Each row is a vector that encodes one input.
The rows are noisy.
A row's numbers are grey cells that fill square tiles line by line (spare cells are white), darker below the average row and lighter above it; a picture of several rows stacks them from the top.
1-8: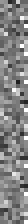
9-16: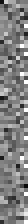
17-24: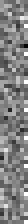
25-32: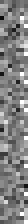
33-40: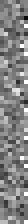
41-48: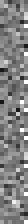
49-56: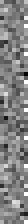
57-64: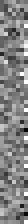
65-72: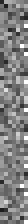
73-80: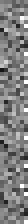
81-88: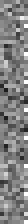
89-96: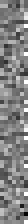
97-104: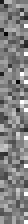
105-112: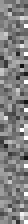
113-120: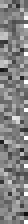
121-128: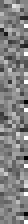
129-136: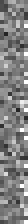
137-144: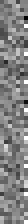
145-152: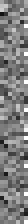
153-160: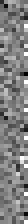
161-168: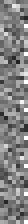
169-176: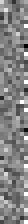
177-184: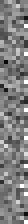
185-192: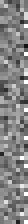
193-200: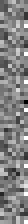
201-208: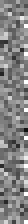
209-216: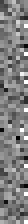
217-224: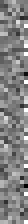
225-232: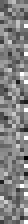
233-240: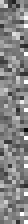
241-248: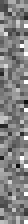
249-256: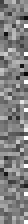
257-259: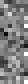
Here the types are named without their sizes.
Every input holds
either a point on a circle, or a node of a tree.
